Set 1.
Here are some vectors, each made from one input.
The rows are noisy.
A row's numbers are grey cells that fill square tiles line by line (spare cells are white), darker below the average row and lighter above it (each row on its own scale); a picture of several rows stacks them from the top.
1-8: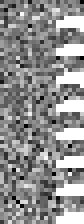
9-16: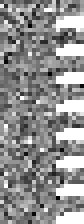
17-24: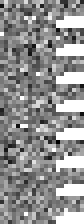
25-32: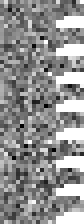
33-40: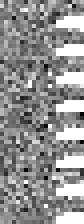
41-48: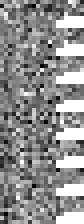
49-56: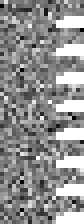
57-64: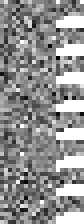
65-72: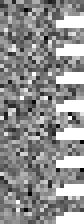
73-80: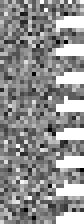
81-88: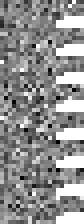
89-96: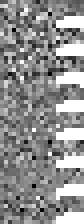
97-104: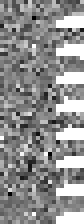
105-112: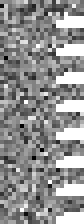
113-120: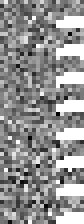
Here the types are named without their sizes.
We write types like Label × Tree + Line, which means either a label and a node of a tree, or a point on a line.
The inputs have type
(Circle + Line) × Line.
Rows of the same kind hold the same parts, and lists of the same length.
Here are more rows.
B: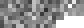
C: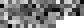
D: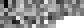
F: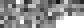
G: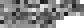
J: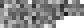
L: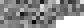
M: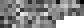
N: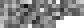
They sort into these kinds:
B, C, F, M
D, G, J, L, N

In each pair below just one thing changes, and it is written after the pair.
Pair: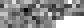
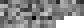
the place on the line
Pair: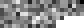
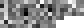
the place on the line
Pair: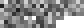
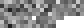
the place on the line
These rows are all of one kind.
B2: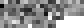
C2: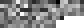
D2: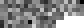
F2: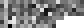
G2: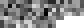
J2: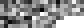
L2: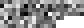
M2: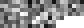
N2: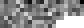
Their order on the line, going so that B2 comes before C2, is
L2, B2, F2, G2, D2, N2, J2, C2, M2.
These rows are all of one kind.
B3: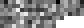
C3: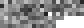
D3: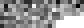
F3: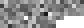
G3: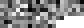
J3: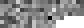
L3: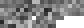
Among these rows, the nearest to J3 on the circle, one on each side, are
B3 and F3.
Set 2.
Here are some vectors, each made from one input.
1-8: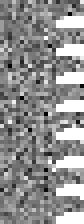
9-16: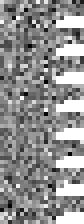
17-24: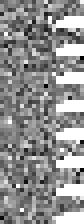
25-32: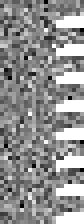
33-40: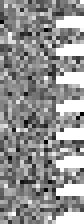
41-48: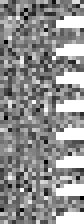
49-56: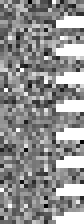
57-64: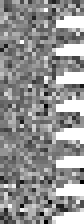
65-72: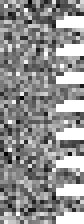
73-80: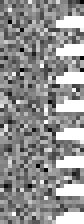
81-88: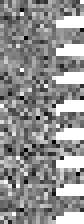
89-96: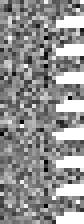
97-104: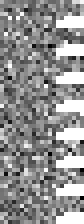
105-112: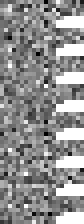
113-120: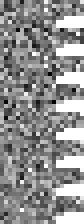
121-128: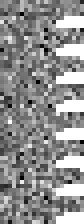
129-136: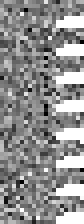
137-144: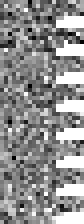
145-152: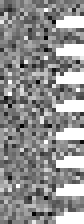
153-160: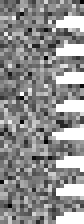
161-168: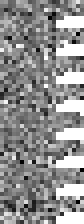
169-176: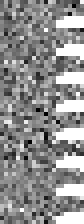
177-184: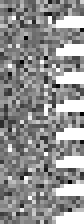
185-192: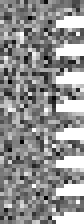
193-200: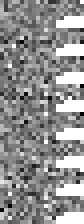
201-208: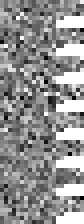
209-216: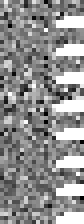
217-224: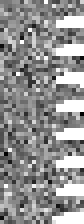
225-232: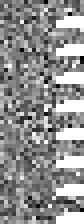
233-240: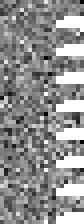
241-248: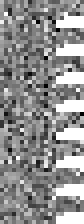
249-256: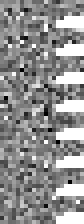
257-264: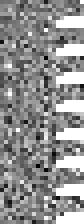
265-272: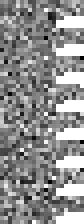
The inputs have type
Circle8 × (Line9 + Line10).
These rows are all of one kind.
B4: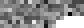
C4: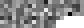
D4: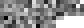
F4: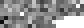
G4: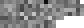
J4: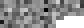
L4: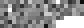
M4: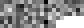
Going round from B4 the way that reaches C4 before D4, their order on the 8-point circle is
B4, C4, D4, F4, G4, M4, J4, L4.
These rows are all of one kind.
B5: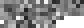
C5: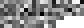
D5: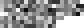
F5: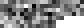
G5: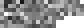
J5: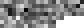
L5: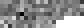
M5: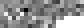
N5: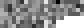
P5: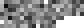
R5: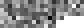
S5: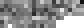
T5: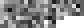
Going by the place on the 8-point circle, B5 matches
F5, J5, L5 and P5.
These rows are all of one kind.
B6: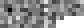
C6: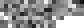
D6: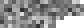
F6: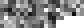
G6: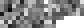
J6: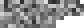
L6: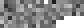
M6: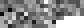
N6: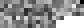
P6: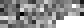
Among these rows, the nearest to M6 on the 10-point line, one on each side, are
G6 and P6.
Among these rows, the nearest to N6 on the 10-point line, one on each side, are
B6 and C6.
